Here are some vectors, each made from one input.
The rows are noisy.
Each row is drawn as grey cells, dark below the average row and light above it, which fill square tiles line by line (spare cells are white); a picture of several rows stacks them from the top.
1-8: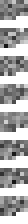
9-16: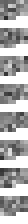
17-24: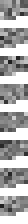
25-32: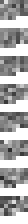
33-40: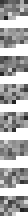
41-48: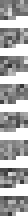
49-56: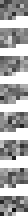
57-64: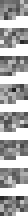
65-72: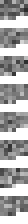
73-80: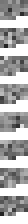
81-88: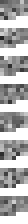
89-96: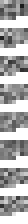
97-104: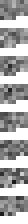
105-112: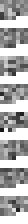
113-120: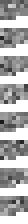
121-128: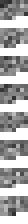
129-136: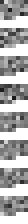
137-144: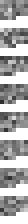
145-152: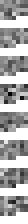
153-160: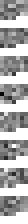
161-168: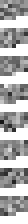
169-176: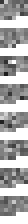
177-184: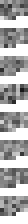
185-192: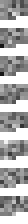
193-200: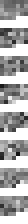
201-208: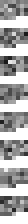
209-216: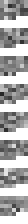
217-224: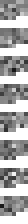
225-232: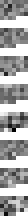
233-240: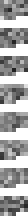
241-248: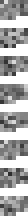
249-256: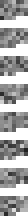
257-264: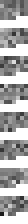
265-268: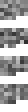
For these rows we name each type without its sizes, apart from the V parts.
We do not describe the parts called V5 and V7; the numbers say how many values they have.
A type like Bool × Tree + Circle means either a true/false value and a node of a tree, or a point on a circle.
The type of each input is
(Circle + V5) × Label + Tree × V7.
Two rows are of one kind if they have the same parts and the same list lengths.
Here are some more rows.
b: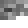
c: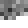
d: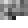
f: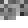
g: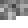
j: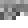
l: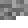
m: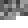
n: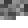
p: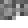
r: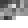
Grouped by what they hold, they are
b, c, g, j
d, f, p
l, m, n, r

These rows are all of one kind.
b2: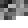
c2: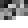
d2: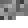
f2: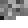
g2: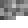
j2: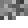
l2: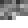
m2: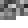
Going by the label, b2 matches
j2 and l2.
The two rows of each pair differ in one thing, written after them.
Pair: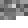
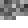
the label
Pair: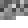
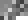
the value of V5
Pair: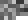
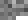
the value of V5
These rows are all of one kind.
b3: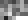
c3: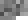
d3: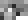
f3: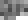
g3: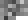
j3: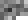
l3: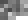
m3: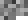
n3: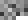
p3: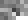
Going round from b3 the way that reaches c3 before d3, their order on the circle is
b3, m3, g3, f3, c3, j3, l3, p3, d3, n3.
